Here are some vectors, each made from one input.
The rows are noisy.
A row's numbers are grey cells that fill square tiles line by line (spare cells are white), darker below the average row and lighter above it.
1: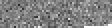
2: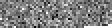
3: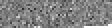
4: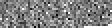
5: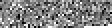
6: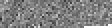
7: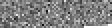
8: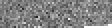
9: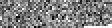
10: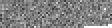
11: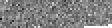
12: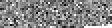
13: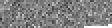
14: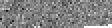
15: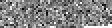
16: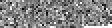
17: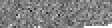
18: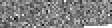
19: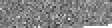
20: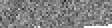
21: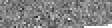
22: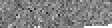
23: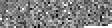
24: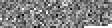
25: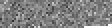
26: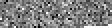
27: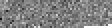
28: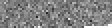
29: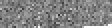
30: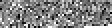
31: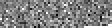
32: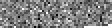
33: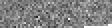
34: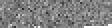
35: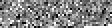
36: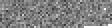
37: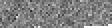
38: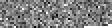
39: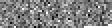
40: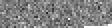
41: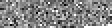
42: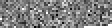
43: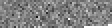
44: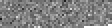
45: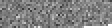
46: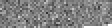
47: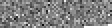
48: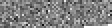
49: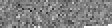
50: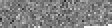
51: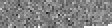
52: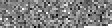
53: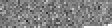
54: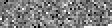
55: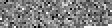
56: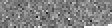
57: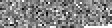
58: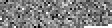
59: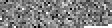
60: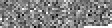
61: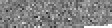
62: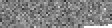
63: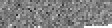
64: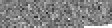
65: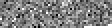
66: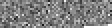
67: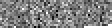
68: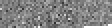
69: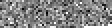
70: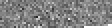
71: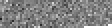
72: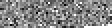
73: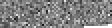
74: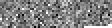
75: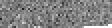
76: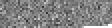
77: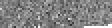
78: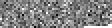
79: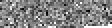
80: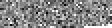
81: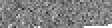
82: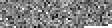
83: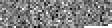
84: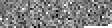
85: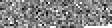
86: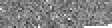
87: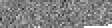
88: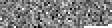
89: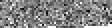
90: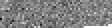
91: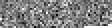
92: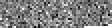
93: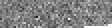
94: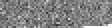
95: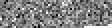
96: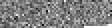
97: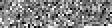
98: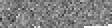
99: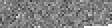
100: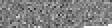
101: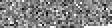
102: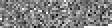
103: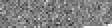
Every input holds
a true/false value, together with either a point on a 4-point line, or a list of up to three points on a 5-point line.
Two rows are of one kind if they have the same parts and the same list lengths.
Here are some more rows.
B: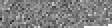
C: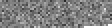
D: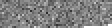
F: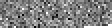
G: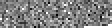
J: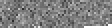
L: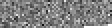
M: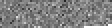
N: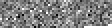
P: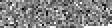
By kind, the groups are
B, F, M, N
C, D
G, J
L
P

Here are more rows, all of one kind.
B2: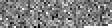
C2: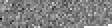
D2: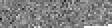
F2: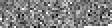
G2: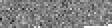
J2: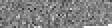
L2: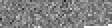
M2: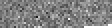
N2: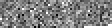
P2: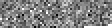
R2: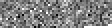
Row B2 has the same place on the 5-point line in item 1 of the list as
D2, G2 and L2.
